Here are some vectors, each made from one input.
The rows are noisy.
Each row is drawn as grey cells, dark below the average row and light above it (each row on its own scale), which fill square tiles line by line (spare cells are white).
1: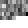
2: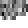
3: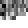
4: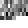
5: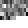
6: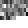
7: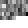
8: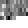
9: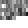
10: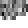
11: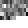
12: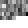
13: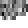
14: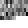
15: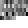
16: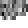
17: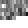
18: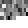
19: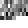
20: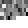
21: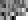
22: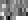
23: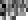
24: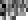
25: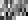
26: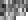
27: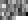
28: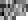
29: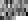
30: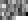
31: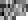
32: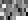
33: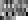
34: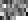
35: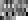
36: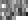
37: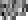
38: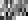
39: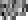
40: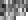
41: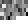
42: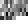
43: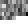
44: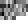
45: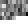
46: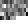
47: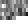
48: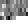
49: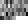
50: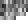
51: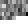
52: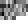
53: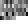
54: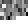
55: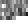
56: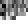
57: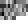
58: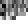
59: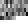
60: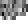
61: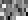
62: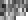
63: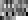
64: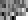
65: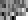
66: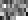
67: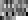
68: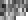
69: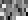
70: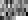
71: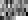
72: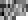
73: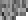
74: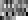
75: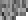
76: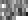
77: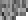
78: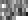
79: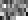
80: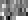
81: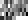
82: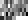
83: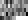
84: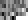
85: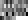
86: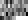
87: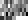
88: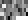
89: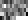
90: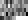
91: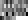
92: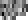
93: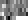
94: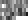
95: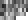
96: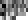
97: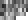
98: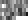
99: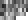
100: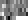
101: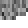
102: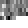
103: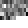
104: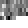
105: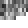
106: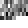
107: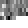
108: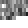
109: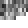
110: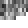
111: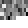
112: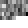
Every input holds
either a point on a 6-point circle, or a point on an 8-point line.
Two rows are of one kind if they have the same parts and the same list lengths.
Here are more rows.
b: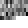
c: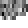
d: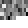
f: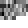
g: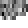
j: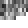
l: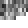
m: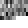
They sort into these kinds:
b, d, m
c, f, g, j, l

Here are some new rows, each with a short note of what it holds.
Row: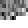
a point on a 6-point circle
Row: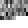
a point on an 8-point line
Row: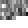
a point on an 8-point line
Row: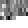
a point on an 8-point line
